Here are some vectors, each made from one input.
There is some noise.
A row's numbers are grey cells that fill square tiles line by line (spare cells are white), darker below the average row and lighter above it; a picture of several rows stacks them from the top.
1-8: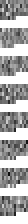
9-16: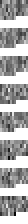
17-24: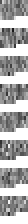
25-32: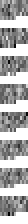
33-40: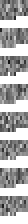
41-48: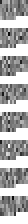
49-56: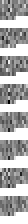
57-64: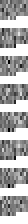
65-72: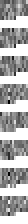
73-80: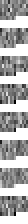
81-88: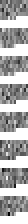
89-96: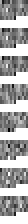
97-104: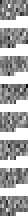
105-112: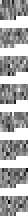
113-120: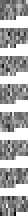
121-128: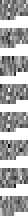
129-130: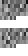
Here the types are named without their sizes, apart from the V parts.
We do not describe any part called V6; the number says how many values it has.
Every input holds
a true/false value, together with either a node of a tree, or a value of V6.
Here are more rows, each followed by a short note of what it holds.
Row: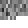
a true/false value and a value of V6
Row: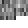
a true/false value and a value of V6
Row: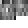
a true/false value and a value of V6
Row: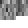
a node of a tree and a true/false value
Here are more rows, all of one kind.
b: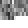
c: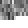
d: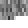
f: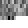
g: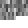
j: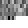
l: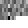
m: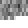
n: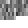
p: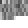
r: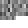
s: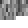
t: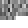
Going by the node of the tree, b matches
c, f and j.
